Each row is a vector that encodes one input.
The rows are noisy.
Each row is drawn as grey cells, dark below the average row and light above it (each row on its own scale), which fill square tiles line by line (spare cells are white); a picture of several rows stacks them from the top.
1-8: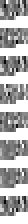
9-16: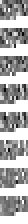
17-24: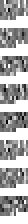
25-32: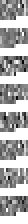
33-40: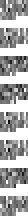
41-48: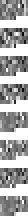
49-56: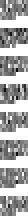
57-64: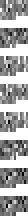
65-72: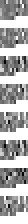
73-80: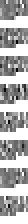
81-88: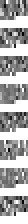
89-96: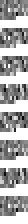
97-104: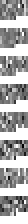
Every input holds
either a point on an 8-point circle, or three true/false values.
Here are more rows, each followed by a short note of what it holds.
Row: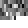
a point on an 8-point circle
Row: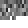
a point on an 8-point circle
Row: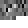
a point on an 8-point circle
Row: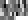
three true/false values
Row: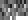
a point on an 8-point circle
